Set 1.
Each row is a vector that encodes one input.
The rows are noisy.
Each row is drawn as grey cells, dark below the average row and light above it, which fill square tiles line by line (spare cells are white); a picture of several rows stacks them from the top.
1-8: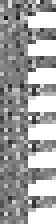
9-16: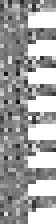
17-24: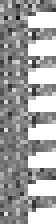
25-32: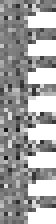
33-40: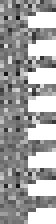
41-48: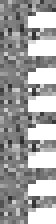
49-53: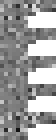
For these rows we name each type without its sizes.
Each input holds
a point on a line.
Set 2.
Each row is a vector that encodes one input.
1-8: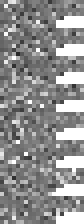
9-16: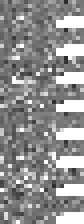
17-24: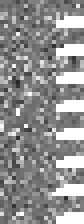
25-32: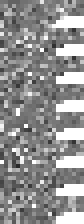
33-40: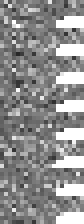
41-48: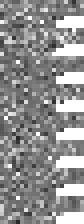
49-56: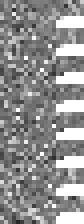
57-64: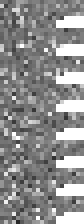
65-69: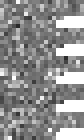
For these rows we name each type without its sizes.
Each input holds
a label.
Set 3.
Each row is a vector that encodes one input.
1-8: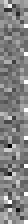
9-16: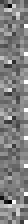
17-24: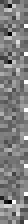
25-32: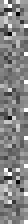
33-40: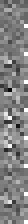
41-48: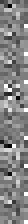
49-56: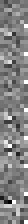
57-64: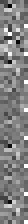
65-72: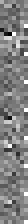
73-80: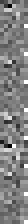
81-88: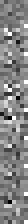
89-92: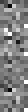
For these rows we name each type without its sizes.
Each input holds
a point on a line.
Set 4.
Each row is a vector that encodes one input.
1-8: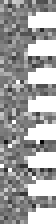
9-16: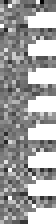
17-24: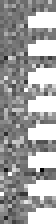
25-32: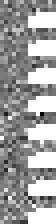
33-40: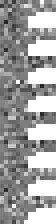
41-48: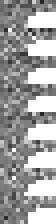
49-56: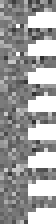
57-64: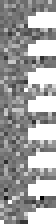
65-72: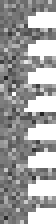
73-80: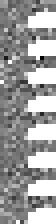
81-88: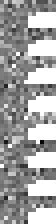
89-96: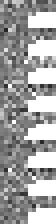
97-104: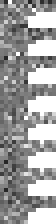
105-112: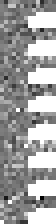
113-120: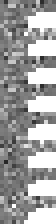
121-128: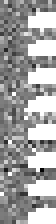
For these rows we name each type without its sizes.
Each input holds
a node of a tree.
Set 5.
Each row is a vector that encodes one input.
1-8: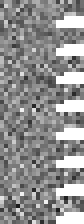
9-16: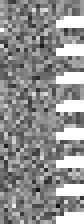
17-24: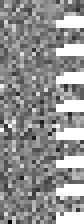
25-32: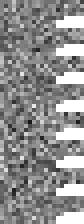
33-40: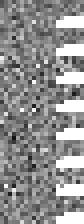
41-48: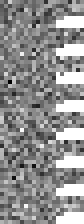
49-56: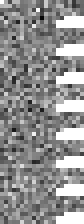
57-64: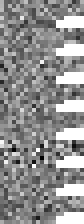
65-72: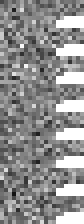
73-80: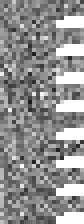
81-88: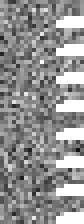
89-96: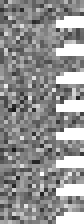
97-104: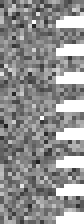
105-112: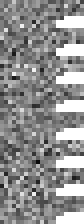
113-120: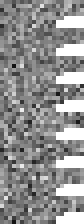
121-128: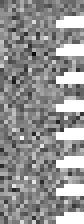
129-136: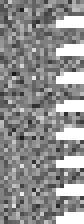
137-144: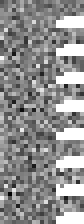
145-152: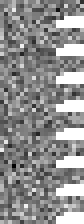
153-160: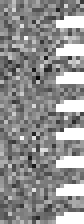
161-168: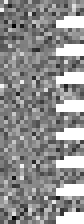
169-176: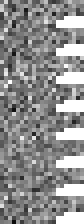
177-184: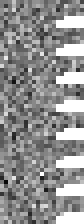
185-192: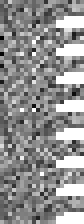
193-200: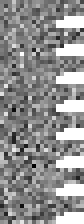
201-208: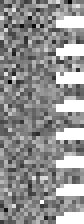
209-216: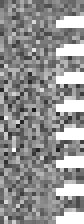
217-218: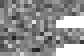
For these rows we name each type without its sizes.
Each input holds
a label.
